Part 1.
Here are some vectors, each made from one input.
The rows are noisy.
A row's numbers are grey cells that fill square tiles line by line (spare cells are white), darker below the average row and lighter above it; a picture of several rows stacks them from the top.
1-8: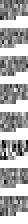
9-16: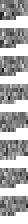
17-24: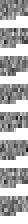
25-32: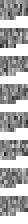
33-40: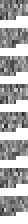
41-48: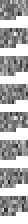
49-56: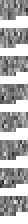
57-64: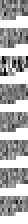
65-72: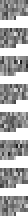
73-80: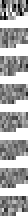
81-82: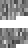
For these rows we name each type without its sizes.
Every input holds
a list of points on a circle.
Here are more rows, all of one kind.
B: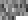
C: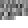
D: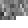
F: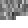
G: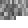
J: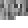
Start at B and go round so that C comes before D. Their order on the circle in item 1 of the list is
B, J, C, G, D, F.
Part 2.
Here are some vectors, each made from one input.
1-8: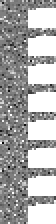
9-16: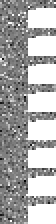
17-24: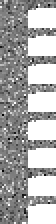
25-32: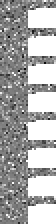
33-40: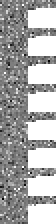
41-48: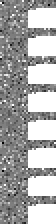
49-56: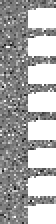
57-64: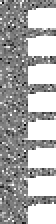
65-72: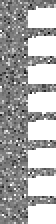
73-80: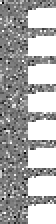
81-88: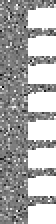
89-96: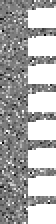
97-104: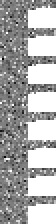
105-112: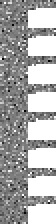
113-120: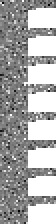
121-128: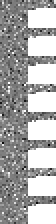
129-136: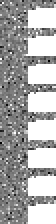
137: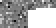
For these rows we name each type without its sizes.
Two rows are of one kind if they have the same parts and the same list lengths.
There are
2 kinds of row.
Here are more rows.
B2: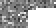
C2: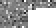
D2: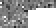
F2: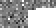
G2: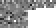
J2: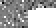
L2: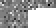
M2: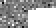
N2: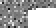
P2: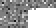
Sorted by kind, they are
B2, D2, J2, L2, M2, N2, P2
C2, F2, G2

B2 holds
a label.
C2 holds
four true/false values.
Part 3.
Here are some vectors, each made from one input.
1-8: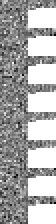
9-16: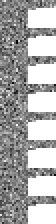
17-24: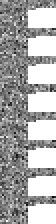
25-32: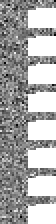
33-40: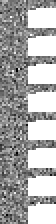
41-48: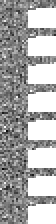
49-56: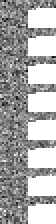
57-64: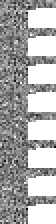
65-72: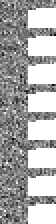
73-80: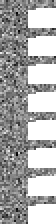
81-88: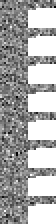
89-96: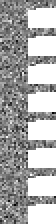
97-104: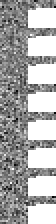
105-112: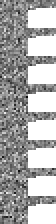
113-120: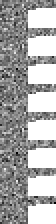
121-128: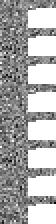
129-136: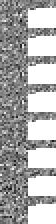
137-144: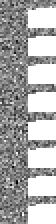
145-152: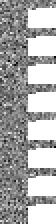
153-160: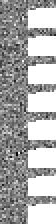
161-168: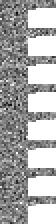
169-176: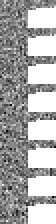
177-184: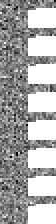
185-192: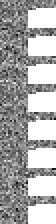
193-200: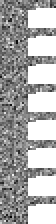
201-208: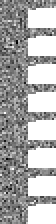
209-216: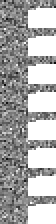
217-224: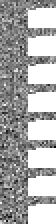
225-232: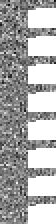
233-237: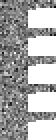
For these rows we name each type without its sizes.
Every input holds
either a label, or a node of a tree.
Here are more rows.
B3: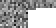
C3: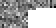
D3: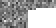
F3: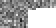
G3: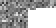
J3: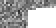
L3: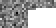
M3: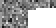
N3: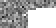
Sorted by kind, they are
B3, C3, L3, M3
D3, F3, G3, J3, N3

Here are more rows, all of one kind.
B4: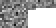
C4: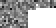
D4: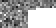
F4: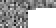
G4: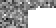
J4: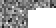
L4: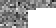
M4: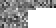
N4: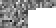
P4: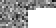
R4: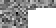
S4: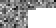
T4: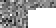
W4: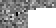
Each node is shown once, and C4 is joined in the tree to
G4, J4 and M4.
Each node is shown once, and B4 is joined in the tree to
N4, R4 and W4.
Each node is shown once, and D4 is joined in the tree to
G4 and S4.
